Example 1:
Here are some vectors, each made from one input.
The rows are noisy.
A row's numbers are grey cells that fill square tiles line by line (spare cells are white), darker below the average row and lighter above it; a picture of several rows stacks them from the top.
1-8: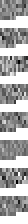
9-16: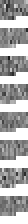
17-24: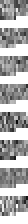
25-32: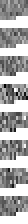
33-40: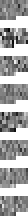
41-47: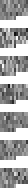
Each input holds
either a point on a 5-point line, or a point on a 7-point line.
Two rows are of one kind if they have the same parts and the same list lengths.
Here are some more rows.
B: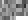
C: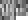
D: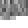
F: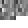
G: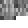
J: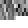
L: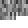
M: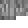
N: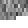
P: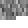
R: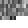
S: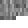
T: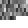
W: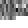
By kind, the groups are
B, C, F, G, J, M, S, T
D, L, N, P, R, W

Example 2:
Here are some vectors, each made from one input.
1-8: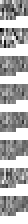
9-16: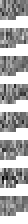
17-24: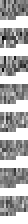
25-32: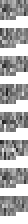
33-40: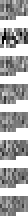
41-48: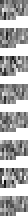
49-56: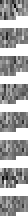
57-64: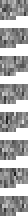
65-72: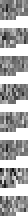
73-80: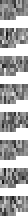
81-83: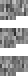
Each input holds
either a point on a 4-point line, or a point on an 8-point line.
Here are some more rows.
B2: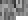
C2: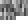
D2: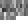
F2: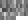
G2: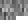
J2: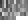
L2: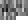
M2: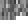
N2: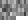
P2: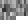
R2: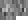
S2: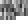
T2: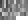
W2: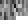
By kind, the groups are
B2, G2, M2, R2, W2
C2, D2, F2, J2, L2, N2, P2, S2, T2

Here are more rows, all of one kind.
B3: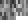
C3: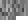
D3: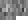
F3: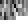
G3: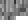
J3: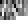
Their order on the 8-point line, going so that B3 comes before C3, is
B3, F3, J3, G3, C3, D3.
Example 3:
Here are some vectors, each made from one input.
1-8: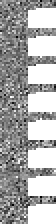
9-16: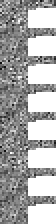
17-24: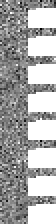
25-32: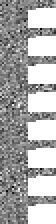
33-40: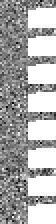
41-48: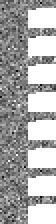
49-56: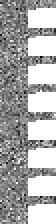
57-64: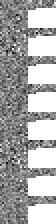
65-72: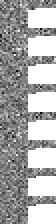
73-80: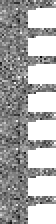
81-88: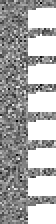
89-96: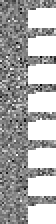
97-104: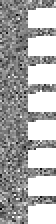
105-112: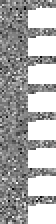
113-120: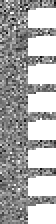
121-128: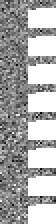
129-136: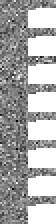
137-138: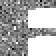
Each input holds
either one of 12 labels, or a point on a 9-point line.
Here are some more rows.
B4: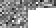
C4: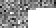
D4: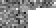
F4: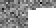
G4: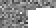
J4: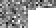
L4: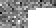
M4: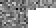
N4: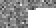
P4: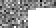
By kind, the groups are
B4, C4, J4, L4, P4
D4, F4, G4, M4, N4

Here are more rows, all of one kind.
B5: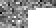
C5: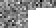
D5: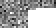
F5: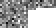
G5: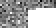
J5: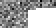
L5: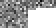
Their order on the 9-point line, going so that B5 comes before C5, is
D5, G5, B5, J5, C5, L5, F5.
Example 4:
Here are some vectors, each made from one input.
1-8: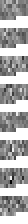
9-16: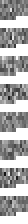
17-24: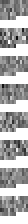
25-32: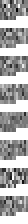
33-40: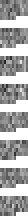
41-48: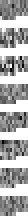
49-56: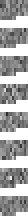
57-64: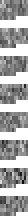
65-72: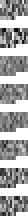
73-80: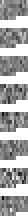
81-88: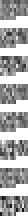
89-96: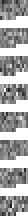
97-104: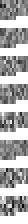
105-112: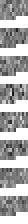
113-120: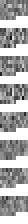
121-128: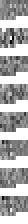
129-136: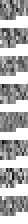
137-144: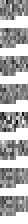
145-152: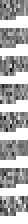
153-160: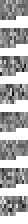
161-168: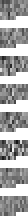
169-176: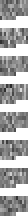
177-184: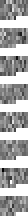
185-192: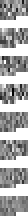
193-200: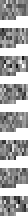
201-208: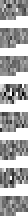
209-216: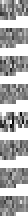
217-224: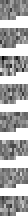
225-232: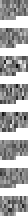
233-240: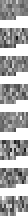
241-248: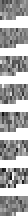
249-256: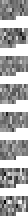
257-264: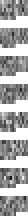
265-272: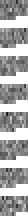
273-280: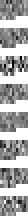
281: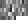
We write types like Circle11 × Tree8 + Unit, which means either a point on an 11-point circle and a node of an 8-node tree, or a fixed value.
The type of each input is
(Bool × Bool × Bool + Unit) × (Tree16 + Unit).
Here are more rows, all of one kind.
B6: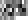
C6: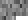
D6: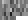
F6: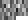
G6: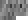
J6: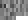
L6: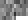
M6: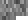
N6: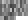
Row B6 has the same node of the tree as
D6 and F6.
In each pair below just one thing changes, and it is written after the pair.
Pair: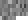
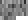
the node of the tree
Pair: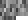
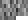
the node of the tree
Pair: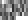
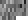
the node of the tree
